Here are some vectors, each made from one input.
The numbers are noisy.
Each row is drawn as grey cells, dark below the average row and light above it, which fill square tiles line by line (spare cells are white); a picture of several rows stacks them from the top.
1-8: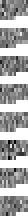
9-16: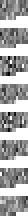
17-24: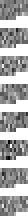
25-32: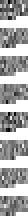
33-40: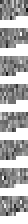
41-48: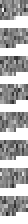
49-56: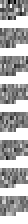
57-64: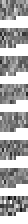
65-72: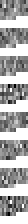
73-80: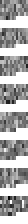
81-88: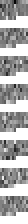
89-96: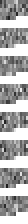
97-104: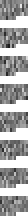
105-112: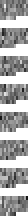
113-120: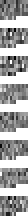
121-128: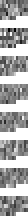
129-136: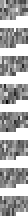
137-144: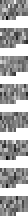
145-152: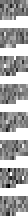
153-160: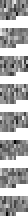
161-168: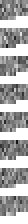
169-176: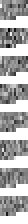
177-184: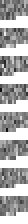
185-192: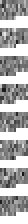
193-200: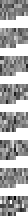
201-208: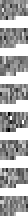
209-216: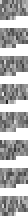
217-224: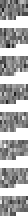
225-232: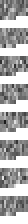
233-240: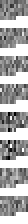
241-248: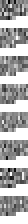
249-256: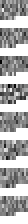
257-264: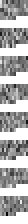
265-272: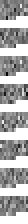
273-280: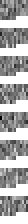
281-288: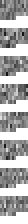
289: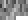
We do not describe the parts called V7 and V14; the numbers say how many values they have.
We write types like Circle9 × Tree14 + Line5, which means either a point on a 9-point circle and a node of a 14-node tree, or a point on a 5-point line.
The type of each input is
(Bool × Bool × Bool × (Tree8 + V14) + Unit) × V7.
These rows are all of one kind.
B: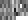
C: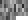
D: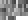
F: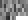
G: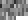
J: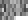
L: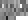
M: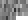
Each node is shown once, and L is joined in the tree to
C.
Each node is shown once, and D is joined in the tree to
F.
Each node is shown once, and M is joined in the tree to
C and G.
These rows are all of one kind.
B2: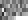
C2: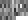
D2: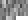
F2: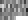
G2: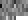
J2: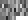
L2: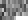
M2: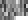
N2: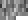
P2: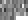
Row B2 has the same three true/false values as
F2 and G2.
